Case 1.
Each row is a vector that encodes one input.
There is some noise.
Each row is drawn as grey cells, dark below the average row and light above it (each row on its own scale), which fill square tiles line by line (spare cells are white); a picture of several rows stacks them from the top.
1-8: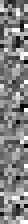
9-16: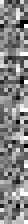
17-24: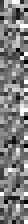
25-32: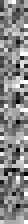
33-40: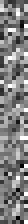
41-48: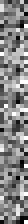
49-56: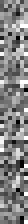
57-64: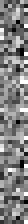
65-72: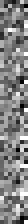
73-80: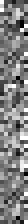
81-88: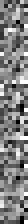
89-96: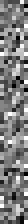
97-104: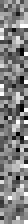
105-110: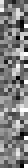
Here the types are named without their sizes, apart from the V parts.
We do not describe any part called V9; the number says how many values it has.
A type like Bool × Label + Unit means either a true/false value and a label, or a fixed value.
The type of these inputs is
Bool × Label + V9.
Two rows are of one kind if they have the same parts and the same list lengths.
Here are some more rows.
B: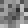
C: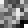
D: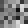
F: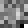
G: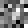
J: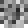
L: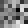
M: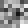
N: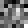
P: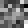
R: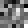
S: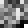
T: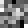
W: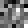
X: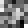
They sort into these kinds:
B, D, J, L, M
C, F, G, N, P, R, S, T, W, X

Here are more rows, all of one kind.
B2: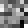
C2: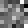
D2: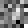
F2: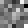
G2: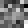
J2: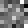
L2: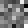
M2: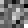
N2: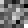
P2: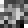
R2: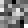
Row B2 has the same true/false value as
P2 and R2.
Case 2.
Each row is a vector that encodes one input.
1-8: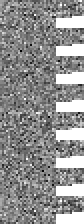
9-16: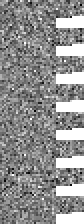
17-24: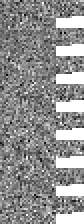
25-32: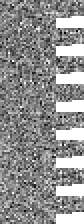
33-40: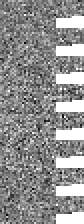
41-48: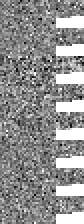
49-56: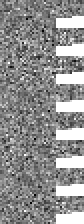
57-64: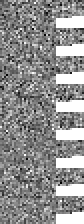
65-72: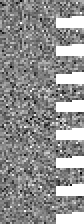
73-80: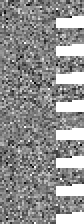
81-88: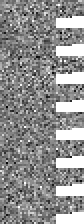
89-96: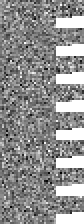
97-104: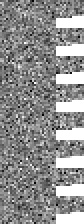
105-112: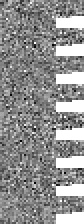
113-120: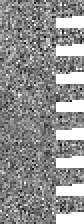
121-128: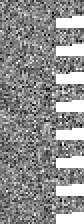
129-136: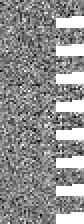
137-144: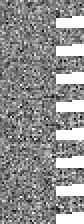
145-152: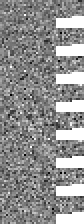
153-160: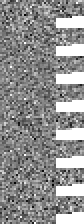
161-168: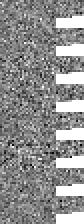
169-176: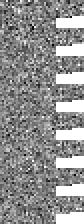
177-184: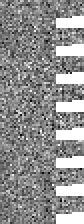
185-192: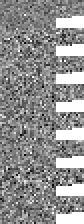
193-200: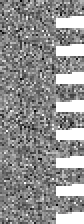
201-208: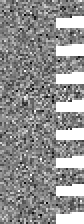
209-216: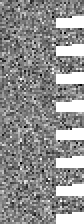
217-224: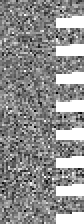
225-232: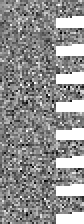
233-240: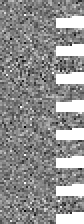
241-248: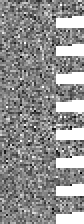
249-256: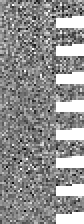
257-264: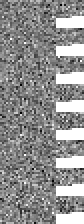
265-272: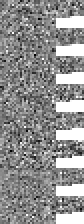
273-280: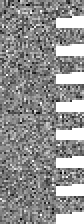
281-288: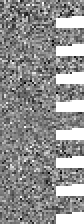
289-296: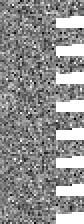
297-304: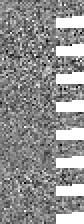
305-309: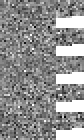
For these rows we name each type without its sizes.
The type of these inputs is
Bool × Bool × Bool × Bool × Tree × (Tree + Unit).
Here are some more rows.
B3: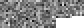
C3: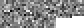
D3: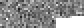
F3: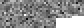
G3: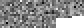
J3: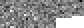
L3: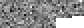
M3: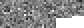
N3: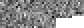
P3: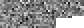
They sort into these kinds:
B3, C3, D3, G3, L3
F3, J3, M3, N3, P3

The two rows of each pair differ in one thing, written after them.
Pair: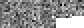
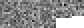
the node of one of the two trees
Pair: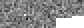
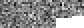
one of the four true/false values
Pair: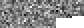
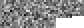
one of the four true/false values
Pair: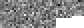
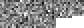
one of the four true/false values
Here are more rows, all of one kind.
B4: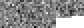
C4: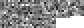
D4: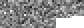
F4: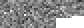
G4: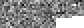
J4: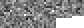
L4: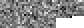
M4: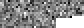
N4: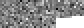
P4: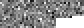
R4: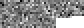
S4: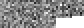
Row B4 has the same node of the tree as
G4, L4, P4 and S4.
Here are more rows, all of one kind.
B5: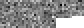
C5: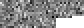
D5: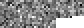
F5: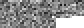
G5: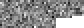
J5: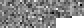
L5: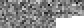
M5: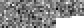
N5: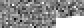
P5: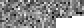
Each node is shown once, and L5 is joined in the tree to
D5, J5 and P5.
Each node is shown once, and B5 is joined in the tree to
N5.
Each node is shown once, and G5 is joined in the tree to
F5.
